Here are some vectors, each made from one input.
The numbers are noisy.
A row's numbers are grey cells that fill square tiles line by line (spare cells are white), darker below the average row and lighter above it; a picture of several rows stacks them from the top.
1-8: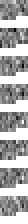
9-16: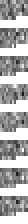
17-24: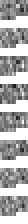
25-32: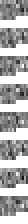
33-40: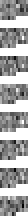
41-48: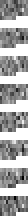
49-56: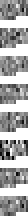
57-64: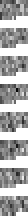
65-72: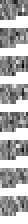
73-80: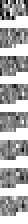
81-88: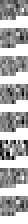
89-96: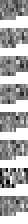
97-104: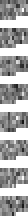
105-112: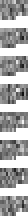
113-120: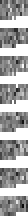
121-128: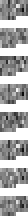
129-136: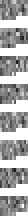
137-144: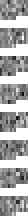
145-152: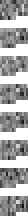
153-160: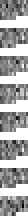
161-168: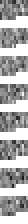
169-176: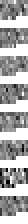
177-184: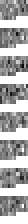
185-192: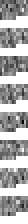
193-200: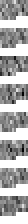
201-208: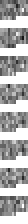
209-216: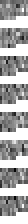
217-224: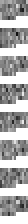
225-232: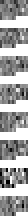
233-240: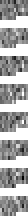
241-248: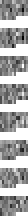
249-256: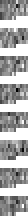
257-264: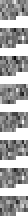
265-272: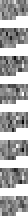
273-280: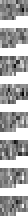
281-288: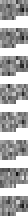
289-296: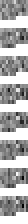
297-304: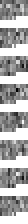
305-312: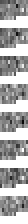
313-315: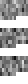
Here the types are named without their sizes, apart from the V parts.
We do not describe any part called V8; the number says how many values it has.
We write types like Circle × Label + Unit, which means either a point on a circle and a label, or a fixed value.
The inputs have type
List(Circle × V8).
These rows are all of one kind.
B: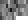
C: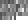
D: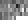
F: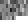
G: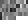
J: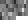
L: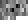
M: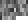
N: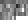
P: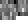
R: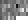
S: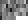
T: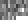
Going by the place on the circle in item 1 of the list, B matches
F, G, M and S.
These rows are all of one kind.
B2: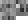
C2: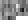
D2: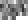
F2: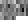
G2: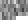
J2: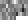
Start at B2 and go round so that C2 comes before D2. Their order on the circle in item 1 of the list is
B2, C2, G2, J2, D2, F2.
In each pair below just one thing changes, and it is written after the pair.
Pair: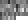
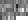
the value of V8 in item 1 of the list
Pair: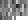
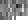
the value of V8 in item 2 of the list
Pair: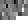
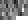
the value of V8 in item 2 of the list
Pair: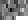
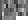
the value of V8 in item 1 of the list
